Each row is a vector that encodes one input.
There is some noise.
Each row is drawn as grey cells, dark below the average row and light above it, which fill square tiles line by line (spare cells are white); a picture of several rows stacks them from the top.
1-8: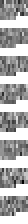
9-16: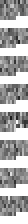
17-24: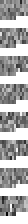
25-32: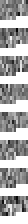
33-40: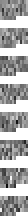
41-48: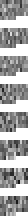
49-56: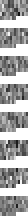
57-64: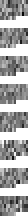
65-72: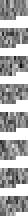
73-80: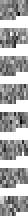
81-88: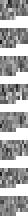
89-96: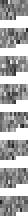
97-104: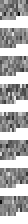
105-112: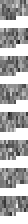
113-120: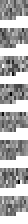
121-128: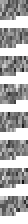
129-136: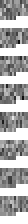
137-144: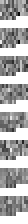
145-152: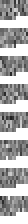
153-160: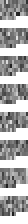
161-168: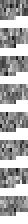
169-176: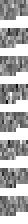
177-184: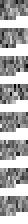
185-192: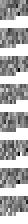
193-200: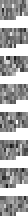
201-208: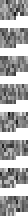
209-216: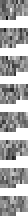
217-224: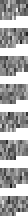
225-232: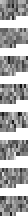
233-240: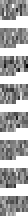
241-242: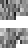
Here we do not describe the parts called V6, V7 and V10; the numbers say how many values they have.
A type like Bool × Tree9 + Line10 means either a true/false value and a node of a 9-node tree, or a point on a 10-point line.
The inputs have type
(Bool × Bool × Bool × V7 × V10 + Line5) × (Tree8 × V6 + Unit).
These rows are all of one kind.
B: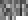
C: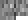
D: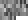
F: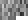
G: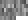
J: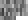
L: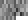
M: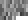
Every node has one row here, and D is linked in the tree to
B and G.
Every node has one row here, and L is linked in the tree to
C and F.
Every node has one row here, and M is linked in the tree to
G and J.
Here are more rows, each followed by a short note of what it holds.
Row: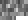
a point on a 5-point line, a node of an 8-node tree and a value of V6
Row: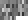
three true/false values, a value of V7 and a value of V10
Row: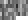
three true/false values, a value of V7 and a value of V10
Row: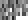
a point on a 5-point line
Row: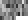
three true/false values, a value of V7 and a value of V10
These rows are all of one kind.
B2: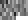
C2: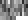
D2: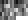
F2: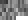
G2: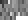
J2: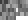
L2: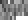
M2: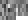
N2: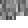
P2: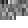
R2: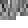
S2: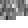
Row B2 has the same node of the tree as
F2, J2, P2 and S2.
